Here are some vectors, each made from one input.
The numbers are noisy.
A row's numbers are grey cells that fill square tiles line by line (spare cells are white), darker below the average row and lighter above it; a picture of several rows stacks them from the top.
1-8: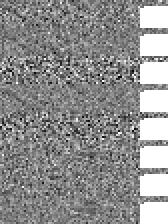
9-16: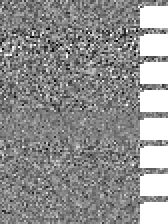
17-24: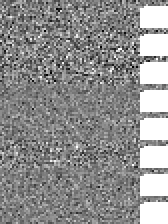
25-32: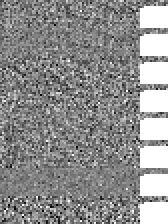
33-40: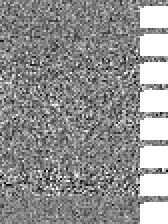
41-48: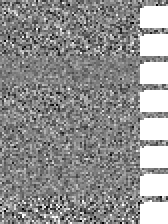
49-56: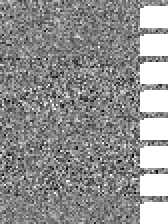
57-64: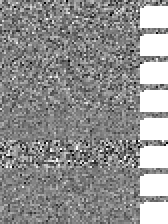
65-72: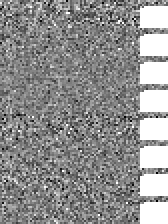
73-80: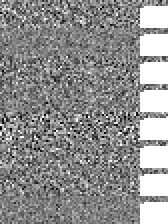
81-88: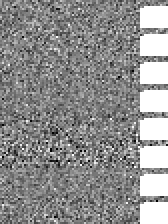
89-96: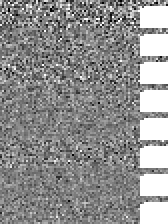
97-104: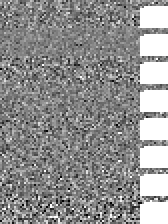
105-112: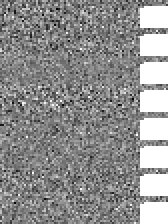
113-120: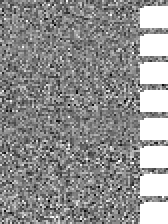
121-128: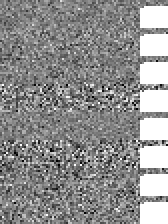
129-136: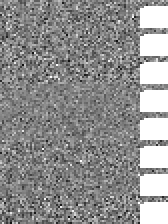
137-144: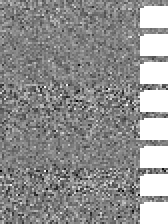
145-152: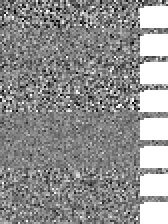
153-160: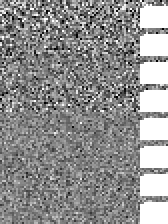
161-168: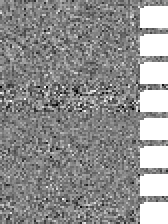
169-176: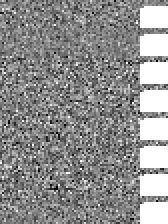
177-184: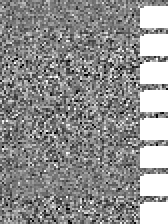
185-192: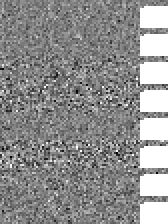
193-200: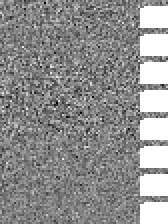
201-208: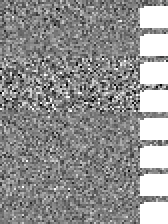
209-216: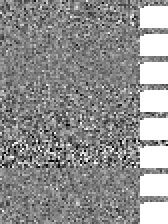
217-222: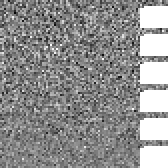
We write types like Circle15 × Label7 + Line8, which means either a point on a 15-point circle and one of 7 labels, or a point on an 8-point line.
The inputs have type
Bool × Bool × Bool + (Circle8 + Tree10) × Tree15.
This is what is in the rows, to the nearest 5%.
About 80% of them hold a node of a 15-node tree, together with either a point on an 8-point circle, or a node of a 10-node tree. The rest hold three true/false values.
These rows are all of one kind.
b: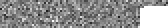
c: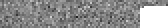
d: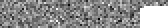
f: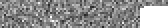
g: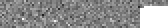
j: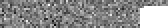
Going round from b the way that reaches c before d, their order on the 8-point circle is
b, f, j, c, d, g.
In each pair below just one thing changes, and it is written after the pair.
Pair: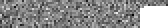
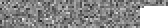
the place on the 8-point circle
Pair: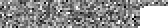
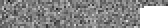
the node of the tree
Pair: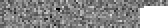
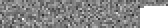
the place on the 8-point circle
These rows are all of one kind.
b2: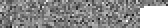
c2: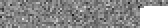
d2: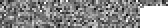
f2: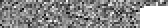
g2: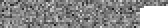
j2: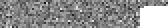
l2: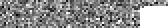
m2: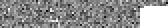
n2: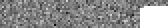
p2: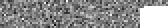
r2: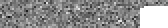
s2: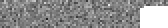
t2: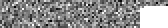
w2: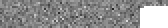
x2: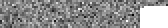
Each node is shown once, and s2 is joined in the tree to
l2.
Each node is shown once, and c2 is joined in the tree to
n2, p2 and t2.
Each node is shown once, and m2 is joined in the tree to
j2.
